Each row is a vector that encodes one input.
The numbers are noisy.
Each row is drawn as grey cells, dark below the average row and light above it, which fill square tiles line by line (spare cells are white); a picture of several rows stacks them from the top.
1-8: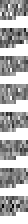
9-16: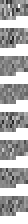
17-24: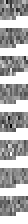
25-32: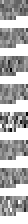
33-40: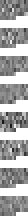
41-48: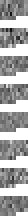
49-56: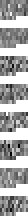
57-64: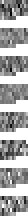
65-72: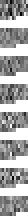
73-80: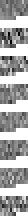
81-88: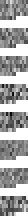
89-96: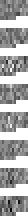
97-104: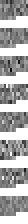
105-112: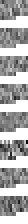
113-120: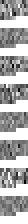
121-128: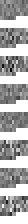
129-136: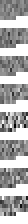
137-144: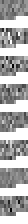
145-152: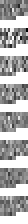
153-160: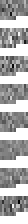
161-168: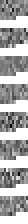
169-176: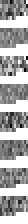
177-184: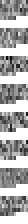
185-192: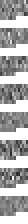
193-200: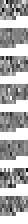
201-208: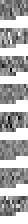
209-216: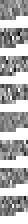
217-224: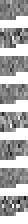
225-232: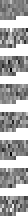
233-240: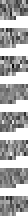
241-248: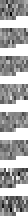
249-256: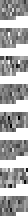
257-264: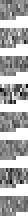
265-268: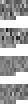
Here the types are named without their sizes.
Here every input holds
either two labels, or a list of points on a line.
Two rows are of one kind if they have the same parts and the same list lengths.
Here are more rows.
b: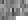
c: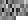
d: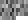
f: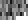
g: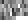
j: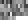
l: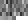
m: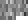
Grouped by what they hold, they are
b, c, g
d
f, j, l
m

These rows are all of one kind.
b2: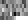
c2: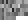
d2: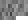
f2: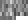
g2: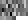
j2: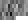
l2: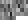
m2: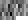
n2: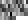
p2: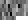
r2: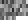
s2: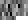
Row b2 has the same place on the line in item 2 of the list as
c2, j2, n2 and s2.
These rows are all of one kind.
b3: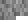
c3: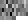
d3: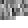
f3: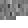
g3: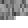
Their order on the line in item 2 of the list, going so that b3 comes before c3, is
f3, d3, b3, g3, c3.
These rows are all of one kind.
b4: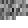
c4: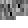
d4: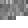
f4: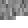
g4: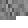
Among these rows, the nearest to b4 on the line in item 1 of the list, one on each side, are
d4 and g4.
